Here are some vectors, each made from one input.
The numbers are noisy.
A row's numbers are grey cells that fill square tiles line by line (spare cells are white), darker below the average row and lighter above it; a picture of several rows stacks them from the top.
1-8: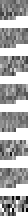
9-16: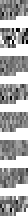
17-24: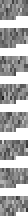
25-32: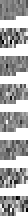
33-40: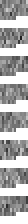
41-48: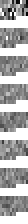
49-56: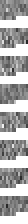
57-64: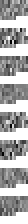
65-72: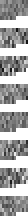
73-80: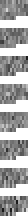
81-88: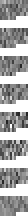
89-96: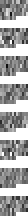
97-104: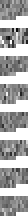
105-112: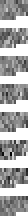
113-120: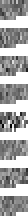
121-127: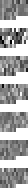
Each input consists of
four true/false values, together with either a point on a 5-point line, or a point on a 7-point line.
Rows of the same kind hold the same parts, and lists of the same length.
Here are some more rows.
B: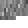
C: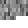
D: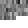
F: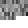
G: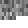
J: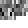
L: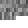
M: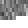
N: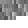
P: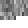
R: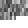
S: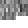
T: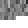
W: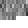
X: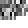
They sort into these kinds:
B, D, J, L, M, N, T
C, F, G, P, R, S, W, X

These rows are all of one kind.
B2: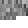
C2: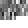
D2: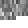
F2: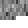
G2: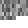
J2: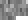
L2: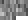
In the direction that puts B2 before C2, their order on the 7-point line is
J2, F2, B2, L2, D2, G2, C2.
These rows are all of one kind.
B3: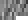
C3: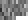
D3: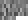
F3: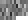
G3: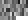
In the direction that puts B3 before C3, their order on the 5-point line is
F3, B3, D3, C3, G3.
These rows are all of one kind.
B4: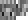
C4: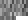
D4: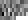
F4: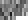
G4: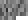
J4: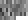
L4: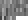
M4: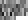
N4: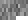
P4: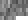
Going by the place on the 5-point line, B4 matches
C4 and N4.
